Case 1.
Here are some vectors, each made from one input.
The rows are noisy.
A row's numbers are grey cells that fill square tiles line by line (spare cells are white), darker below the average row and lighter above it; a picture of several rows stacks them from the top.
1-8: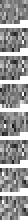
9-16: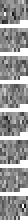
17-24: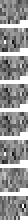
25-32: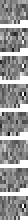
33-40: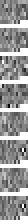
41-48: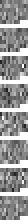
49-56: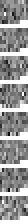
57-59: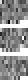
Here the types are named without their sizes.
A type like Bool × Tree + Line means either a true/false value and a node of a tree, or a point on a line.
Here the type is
Tree.
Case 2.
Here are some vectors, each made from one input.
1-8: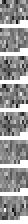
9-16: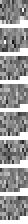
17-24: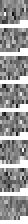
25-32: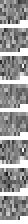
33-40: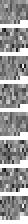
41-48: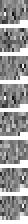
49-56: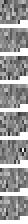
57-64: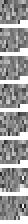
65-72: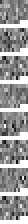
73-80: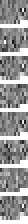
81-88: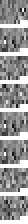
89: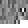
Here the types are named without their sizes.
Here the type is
Tree.
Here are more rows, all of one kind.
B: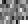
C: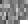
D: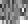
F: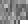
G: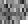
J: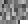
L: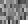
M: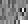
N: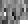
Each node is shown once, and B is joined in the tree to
J.
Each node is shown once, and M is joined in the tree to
D and F.
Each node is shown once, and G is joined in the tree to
L.
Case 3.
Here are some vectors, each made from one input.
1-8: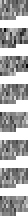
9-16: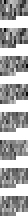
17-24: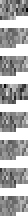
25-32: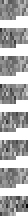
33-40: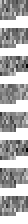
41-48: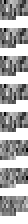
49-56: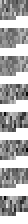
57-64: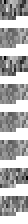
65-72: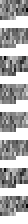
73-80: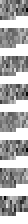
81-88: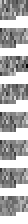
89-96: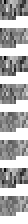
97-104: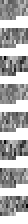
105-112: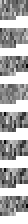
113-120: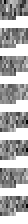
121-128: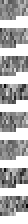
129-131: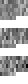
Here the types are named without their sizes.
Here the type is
Line.
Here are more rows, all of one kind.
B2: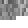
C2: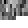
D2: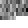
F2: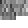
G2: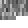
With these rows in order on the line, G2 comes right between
B2 and D2.
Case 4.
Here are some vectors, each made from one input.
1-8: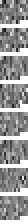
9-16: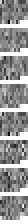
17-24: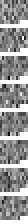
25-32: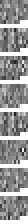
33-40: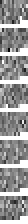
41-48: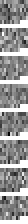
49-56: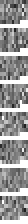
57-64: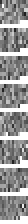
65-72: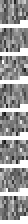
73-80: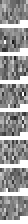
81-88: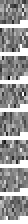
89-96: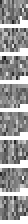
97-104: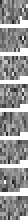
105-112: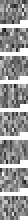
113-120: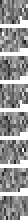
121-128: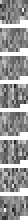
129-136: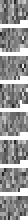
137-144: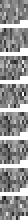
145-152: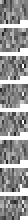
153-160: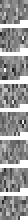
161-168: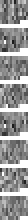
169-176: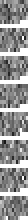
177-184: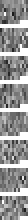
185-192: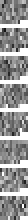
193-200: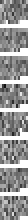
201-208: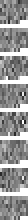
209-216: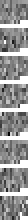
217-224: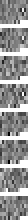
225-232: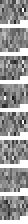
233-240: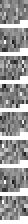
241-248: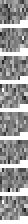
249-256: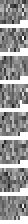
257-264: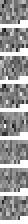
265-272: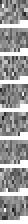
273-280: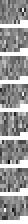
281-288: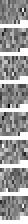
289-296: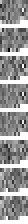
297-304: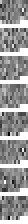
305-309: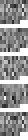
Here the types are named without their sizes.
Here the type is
Tree.
